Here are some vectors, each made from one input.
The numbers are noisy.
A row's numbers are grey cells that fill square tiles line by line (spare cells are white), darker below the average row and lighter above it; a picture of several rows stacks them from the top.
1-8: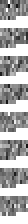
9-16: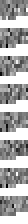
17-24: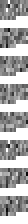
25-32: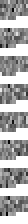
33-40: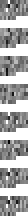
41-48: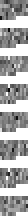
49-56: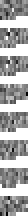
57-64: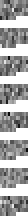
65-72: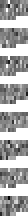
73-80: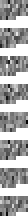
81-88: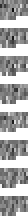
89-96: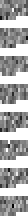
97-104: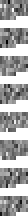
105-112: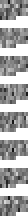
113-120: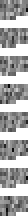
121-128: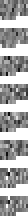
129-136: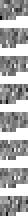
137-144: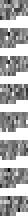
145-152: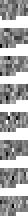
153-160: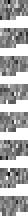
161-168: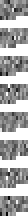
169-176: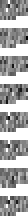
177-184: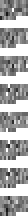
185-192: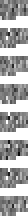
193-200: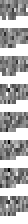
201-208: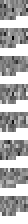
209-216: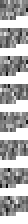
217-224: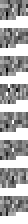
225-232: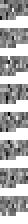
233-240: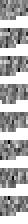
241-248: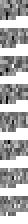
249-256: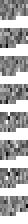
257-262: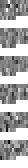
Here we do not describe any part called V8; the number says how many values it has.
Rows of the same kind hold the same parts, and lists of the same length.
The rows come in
4 kinds.
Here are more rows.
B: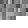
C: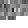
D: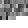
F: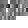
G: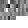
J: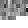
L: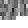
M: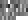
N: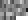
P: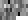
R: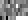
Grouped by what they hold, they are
B, C, J, N
D, P, R
F, G, M
L

